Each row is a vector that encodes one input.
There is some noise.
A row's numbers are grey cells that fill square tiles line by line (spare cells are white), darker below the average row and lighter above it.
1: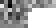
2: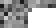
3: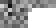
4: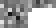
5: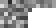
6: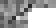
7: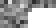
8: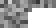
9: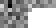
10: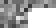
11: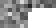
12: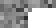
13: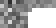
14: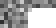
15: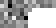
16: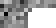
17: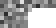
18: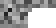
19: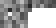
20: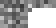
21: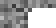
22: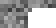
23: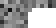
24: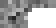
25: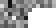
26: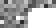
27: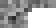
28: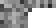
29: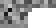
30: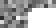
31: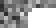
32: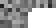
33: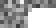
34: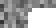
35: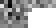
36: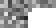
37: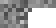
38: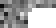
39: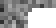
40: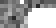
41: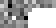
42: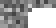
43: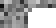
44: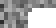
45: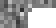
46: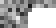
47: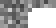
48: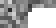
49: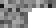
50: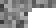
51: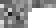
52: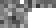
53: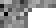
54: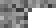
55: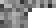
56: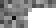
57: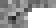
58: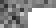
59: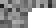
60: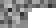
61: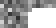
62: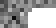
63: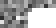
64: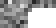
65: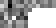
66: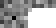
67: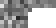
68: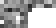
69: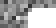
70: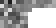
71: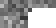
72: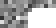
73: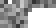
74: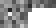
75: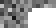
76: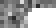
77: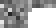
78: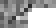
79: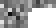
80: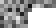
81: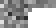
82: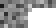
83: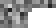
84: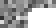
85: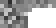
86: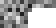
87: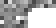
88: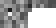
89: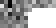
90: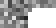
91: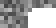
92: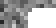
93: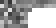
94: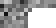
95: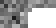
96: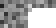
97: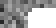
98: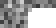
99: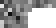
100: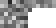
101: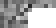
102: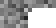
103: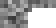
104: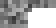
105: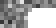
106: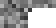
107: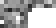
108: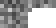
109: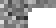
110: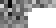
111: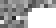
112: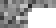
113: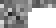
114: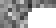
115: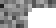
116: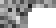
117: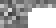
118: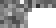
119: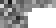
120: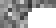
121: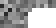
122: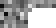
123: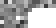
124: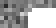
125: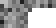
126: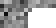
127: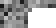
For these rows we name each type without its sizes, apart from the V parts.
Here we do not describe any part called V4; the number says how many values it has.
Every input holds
a point on a line, together with either four true/false values, or a value of V4.
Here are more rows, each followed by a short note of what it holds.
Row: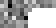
a point on a line and a value of V4
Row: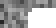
a point on a line and four true/false values
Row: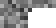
a point on a line and a value of V4
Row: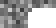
a point on a line and four true/false values
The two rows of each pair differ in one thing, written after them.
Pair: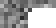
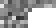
the place on the line
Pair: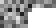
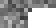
the place on the line
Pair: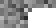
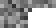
the value of V4
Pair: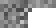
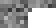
the value of V4
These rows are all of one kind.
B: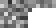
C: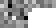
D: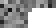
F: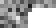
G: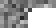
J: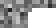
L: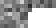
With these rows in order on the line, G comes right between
B and D.
